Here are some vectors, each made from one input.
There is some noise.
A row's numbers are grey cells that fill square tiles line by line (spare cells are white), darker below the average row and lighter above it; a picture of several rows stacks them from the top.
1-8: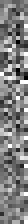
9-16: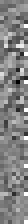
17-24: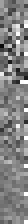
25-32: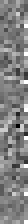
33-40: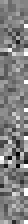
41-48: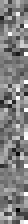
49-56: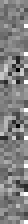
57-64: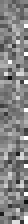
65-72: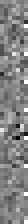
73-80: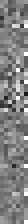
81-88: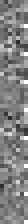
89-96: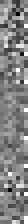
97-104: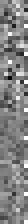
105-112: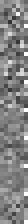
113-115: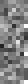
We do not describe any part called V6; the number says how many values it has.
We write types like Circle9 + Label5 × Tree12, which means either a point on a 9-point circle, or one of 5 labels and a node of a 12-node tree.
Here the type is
(Bool × Bool × Bool + Unit) × V6 + Line5.
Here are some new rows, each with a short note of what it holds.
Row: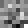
a point on a 5-point line
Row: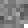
a value of V6
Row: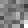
a value of V6
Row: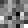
a point on a 5-point line
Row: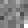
a value of V6
